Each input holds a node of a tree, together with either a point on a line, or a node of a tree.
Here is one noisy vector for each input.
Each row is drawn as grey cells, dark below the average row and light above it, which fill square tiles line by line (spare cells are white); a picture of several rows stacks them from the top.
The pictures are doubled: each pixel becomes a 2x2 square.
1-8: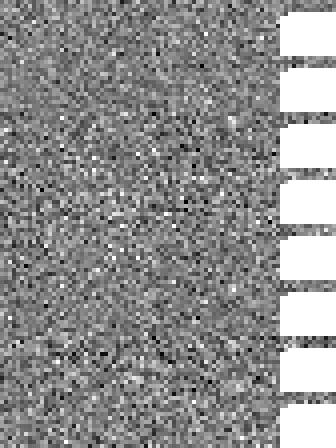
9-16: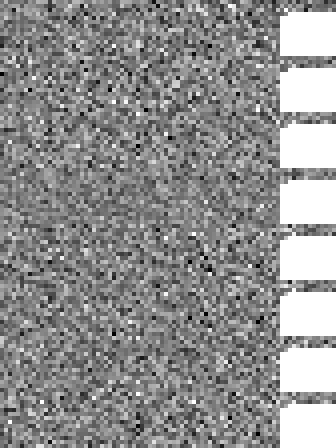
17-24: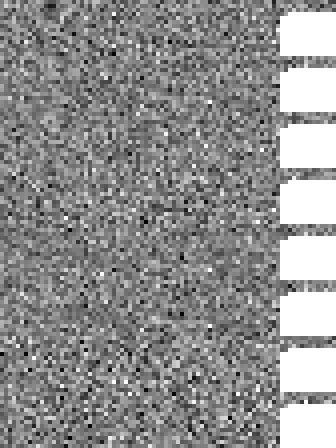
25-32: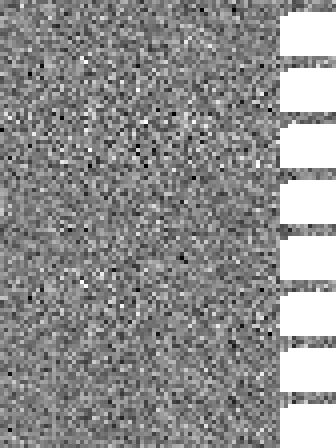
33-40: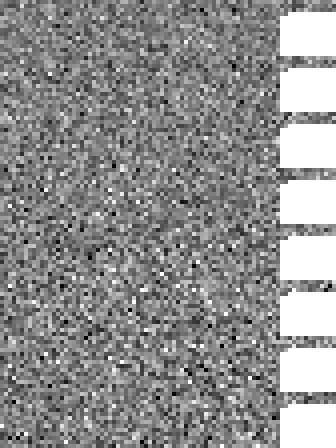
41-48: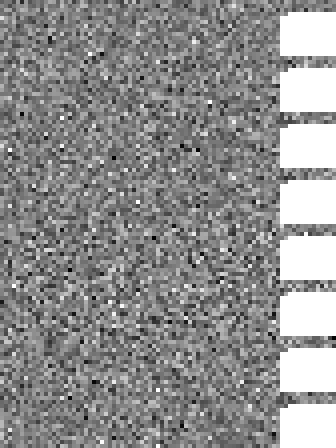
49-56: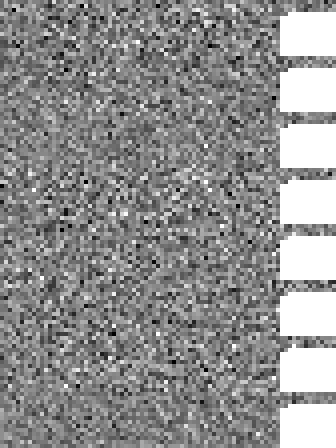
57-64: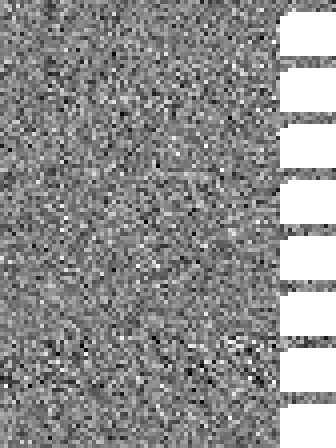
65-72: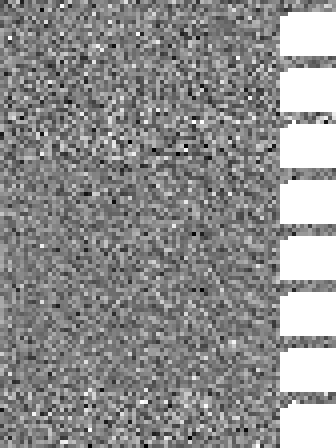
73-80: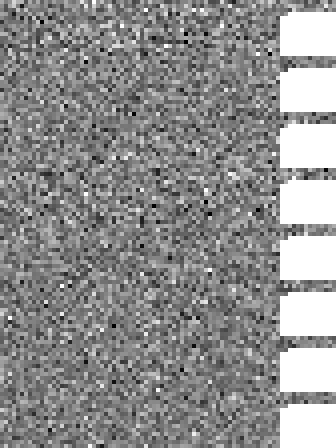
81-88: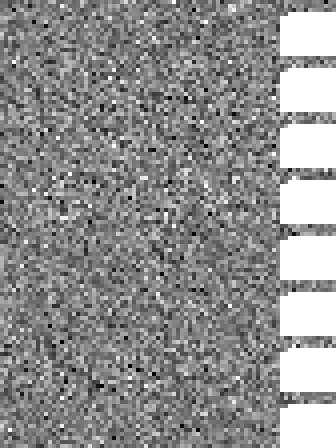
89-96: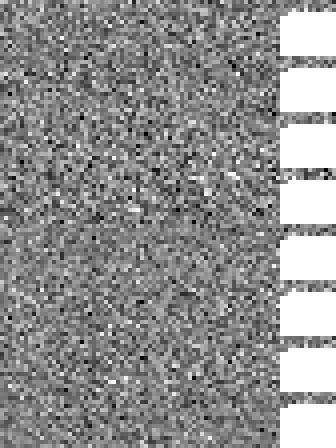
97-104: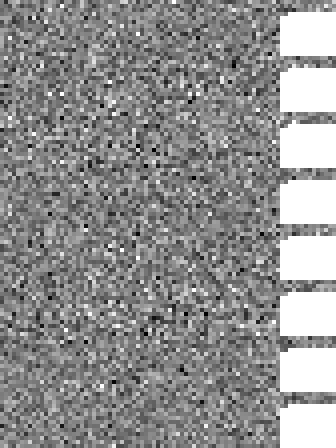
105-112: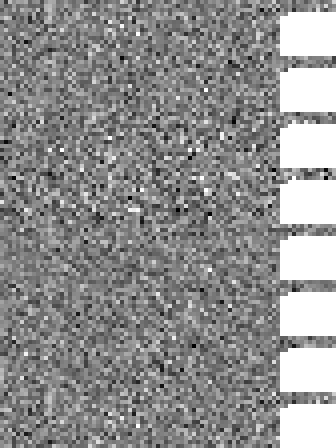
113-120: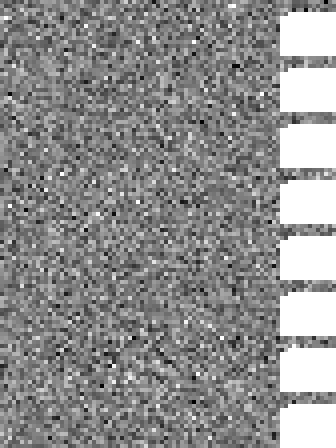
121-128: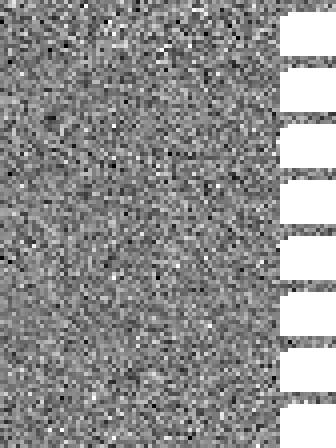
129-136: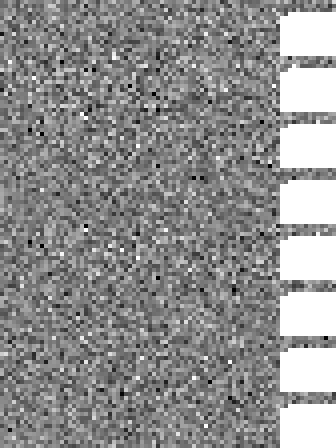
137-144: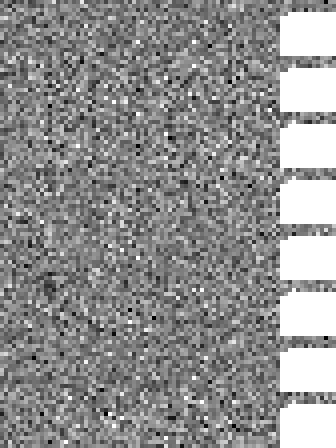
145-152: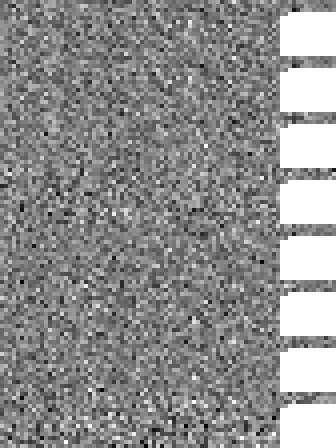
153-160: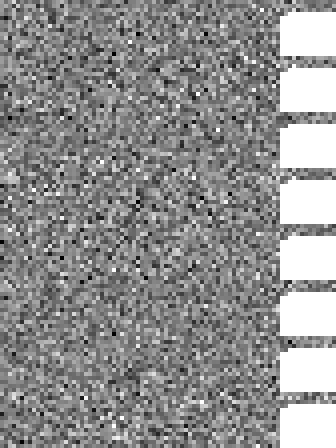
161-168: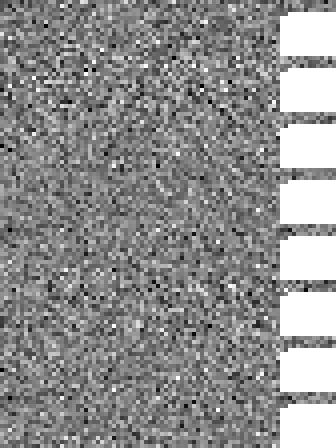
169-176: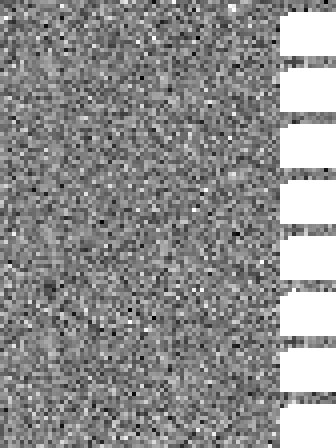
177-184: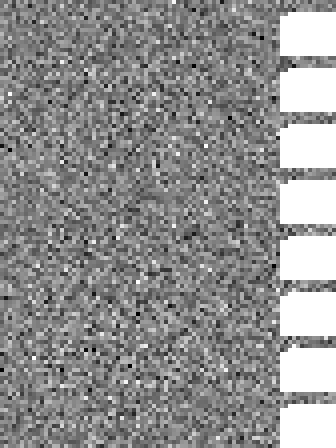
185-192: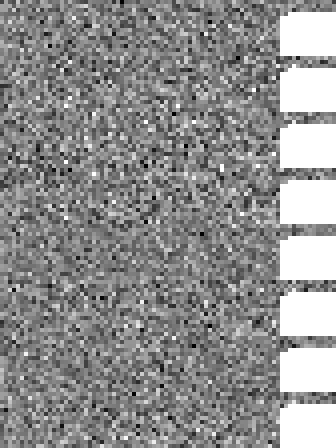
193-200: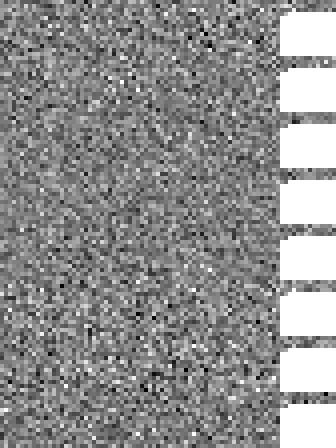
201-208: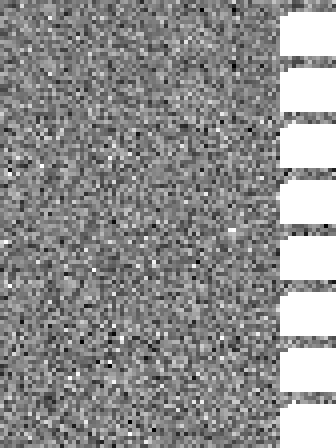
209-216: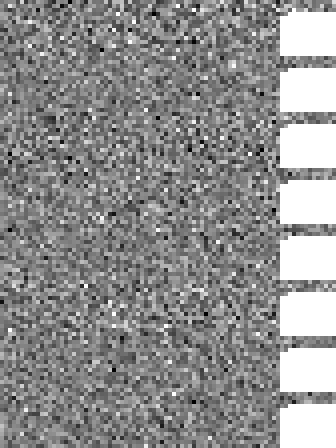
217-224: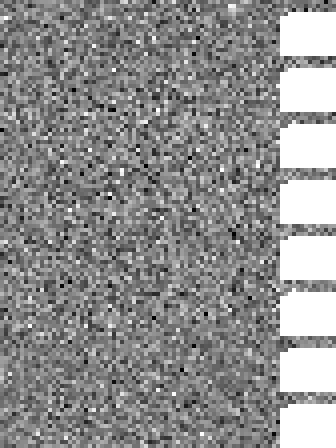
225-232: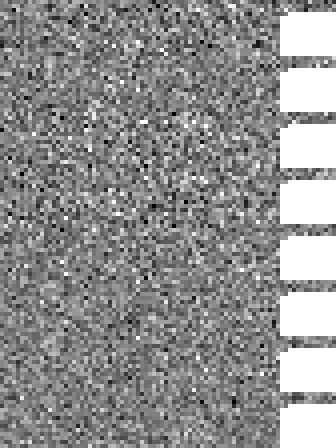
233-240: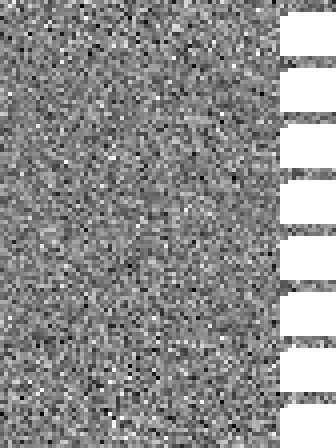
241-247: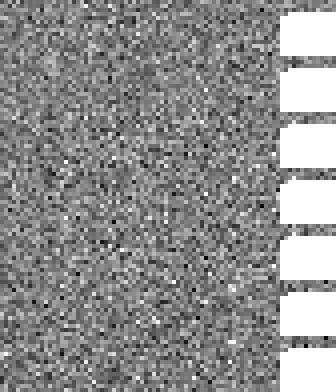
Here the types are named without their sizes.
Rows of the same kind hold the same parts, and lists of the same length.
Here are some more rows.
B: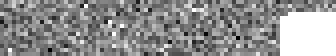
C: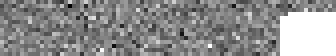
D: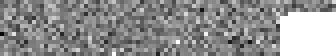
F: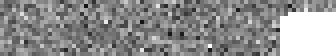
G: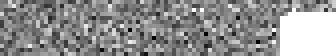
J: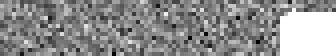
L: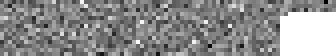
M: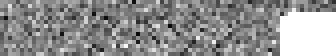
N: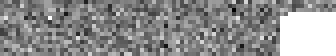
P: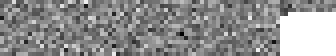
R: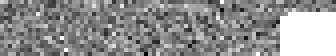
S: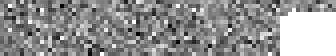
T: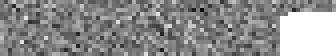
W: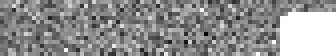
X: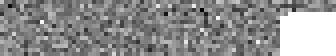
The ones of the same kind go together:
B, G, J, M, R, S, W
C, D, F, L, N, P, T, X

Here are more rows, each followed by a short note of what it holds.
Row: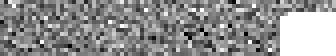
a node of each of two trees
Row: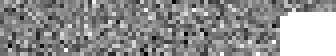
a node of each of two trees
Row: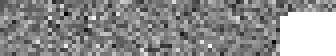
a point on a line and a node of a tree
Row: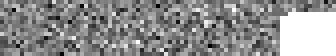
a node of each of two trees
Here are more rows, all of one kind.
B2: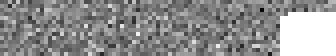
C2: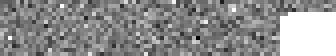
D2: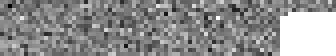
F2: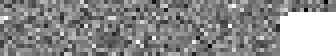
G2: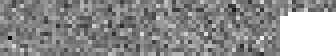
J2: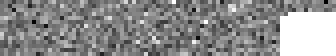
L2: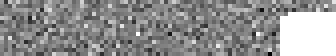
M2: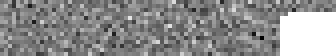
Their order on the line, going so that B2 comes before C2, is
D2, G2, F2, B2, L2, M2, J2, C2.
